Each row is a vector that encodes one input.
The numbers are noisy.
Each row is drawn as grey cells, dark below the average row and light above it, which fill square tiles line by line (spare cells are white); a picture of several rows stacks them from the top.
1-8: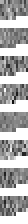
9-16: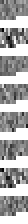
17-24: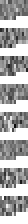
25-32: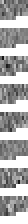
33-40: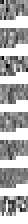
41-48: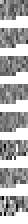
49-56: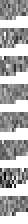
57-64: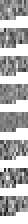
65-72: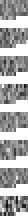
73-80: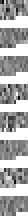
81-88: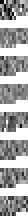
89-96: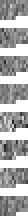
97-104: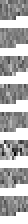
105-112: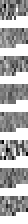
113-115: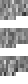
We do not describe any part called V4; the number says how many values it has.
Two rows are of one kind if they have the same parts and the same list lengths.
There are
3 kinds of row.
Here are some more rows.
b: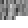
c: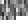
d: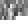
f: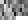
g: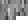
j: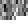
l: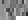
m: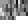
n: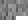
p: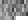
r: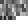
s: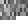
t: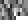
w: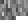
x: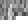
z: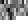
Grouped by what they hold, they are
b, c, d, g, n, w, x
f, l, p, r, s, t, z
j, m

